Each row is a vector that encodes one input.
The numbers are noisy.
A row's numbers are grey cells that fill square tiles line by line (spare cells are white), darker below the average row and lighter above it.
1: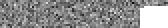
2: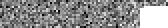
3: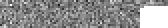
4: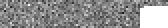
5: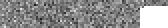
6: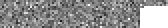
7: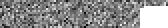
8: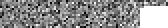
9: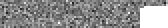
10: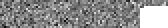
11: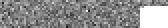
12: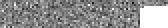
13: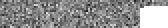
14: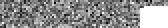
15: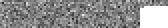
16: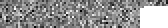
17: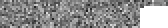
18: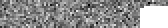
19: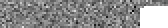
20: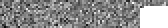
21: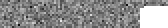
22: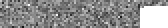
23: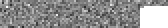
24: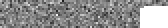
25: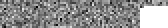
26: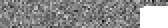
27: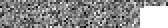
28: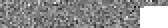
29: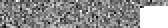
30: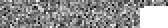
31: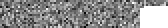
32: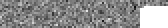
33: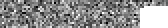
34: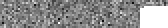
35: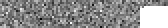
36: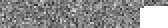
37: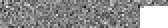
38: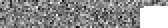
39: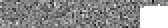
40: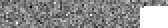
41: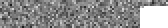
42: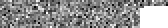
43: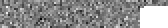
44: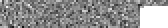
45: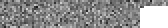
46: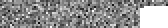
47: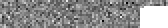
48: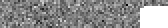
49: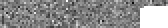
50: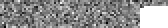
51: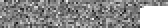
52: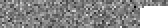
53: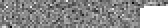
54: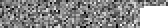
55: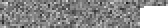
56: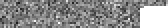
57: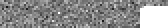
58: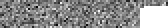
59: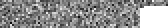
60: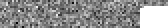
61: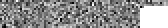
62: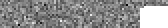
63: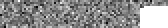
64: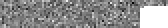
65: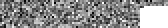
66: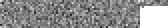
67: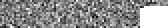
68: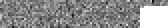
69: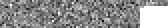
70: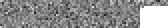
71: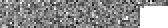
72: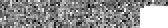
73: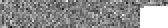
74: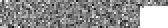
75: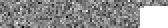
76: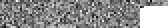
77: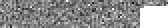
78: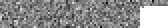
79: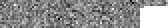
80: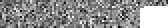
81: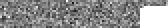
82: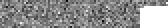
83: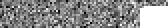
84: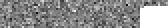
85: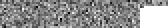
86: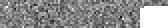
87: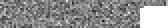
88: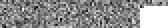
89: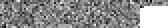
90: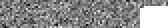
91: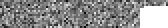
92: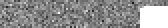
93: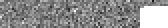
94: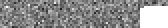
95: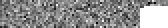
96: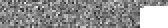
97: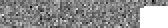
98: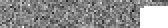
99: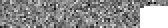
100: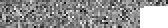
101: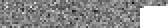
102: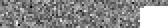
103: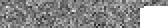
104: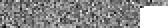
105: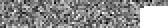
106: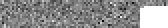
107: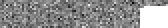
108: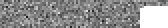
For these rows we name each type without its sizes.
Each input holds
either a point on a circle and a point on each of two lines, or a fixed value, or a node of a tree.
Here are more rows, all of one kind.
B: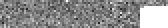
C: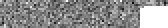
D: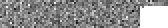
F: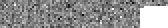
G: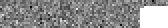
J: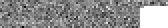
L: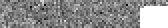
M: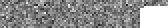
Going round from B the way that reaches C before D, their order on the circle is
B, M, C, D, F, G, J, L.
